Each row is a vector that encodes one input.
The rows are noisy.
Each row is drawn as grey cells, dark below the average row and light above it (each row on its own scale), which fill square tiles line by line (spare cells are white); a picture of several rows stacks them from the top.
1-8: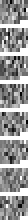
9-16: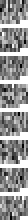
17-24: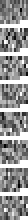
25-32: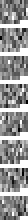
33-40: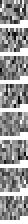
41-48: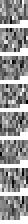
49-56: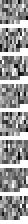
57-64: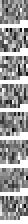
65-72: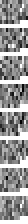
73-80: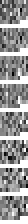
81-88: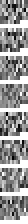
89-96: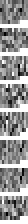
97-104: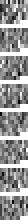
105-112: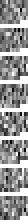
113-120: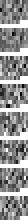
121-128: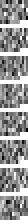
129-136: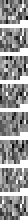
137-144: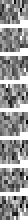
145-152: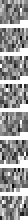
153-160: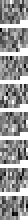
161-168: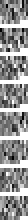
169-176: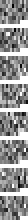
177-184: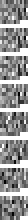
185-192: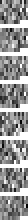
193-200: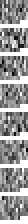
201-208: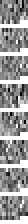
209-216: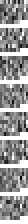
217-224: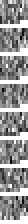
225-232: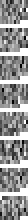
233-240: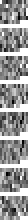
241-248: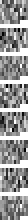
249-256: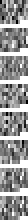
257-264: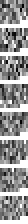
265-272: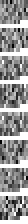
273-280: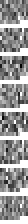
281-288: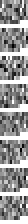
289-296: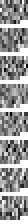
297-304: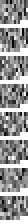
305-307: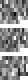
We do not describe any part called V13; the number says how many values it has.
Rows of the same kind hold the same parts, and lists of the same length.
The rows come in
3 kinds.
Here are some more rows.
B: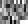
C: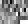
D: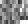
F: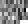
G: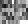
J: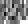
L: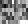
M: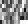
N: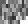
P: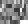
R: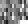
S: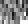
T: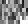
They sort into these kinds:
B, C, D, F, M, P, R
G, L
J, N, S, T

